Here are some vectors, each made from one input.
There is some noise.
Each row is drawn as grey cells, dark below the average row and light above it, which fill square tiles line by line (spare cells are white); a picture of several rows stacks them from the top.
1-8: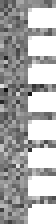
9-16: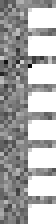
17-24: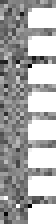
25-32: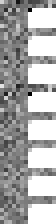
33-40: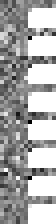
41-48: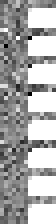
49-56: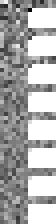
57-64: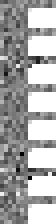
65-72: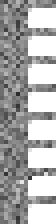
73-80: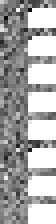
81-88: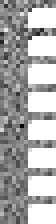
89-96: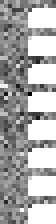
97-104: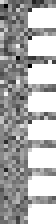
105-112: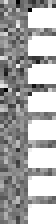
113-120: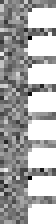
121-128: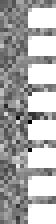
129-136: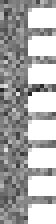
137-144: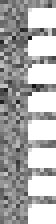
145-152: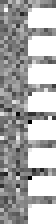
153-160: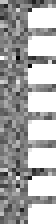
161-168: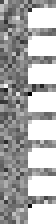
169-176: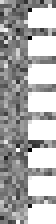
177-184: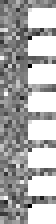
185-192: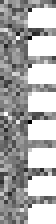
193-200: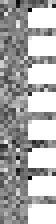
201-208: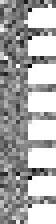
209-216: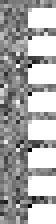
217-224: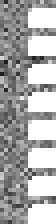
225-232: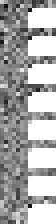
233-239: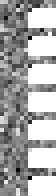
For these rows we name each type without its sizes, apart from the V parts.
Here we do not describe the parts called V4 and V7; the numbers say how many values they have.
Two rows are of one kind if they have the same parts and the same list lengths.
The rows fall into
2 kinds.
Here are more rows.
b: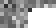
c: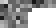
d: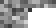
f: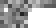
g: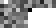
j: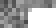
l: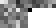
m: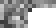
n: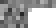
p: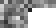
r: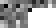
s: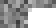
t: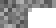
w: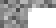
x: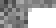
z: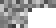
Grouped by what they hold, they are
b, d, f, j, m, n, p, s, t, w, x, z
c, g, l, r

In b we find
a node of a tree, a true/false value and a value of V4.
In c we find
a point on a line, a value of V4 and a value of V7.
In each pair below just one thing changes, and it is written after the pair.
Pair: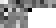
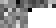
the place on the line
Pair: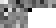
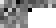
the place on the line
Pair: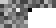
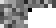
the place on the line
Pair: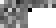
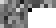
the value of V4
